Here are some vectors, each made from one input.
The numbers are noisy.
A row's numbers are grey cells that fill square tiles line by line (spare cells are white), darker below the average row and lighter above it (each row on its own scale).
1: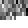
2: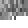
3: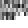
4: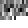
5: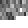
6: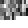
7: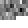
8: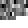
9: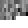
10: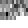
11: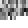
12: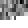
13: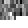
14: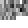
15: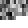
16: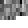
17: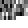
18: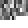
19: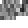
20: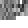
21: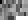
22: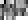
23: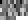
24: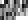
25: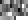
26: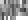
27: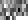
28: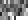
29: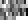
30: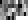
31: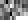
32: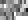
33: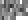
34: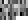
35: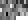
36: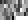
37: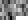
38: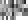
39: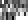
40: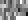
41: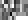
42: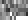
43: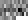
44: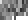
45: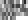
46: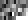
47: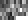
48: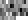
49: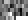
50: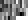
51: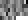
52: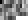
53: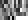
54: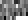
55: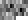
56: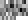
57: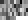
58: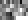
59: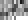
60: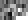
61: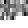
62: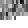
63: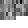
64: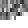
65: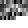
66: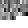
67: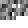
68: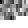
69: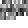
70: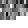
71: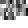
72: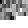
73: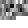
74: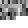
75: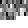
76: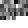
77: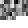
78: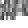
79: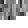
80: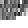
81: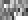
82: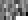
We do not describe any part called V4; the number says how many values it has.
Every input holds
a value of V4, together with a list of up to two points on a 6-point circle.
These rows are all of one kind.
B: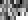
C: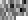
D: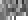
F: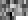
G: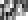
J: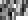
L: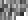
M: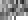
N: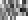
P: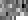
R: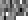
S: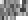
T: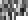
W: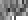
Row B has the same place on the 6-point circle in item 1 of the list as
C, G and P.
